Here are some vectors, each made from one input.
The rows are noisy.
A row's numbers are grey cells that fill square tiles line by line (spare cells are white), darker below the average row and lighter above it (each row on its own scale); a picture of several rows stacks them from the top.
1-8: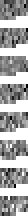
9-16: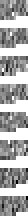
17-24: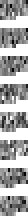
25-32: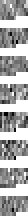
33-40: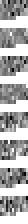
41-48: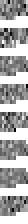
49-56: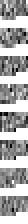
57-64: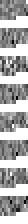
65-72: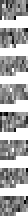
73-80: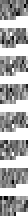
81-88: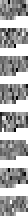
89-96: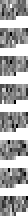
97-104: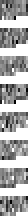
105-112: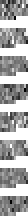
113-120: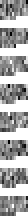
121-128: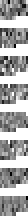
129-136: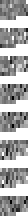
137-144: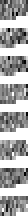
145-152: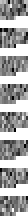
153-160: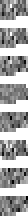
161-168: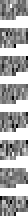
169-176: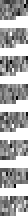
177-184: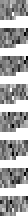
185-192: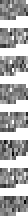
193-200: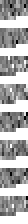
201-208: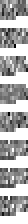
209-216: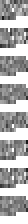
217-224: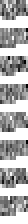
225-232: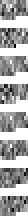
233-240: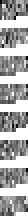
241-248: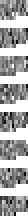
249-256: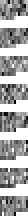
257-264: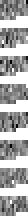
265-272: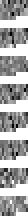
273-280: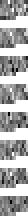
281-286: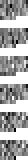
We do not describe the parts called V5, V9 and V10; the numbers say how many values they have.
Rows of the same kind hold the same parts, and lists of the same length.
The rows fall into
4 kinds.
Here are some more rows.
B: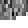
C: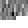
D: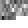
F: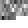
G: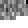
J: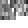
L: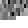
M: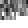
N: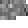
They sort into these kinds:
B, G, M
C, D, F, L
J
N

